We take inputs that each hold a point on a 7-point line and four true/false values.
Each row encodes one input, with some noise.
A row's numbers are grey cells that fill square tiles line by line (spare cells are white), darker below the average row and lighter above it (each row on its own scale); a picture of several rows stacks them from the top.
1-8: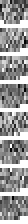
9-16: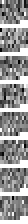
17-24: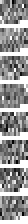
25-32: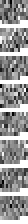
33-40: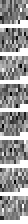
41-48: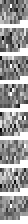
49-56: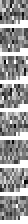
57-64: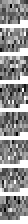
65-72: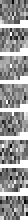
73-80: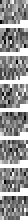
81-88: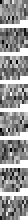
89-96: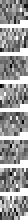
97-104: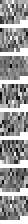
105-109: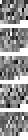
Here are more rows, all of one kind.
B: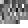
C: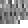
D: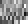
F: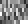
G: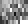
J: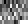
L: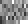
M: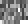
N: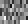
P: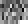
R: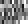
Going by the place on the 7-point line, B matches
J and P.
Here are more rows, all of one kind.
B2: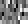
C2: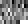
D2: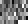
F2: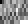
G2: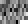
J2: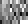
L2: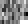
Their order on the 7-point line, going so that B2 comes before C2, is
F2, J2, L2, B2, G2, D2, C2.
